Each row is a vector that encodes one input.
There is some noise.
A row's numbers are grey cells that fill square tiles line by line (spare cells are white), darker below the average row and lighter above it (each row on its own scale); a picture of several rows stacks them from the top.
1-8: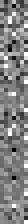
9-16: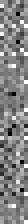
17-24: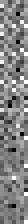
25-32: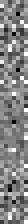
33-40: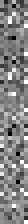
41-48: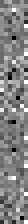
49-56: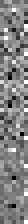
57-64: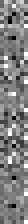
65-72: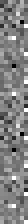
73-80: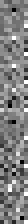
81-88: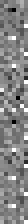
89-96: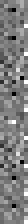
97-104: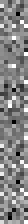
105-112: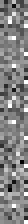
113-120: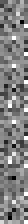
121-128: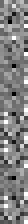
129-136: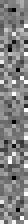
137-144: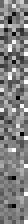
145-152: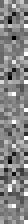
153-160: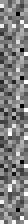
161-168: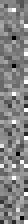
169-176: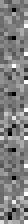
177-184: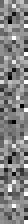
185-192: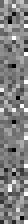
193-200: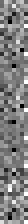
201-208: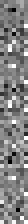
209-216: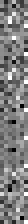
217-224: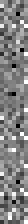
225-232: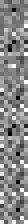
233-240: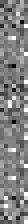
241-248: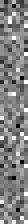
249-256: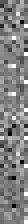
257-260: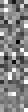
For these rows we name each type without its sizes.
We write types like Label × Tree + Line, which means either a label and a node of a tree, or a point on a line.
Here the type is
Bool × Bool × Bool + Unit.
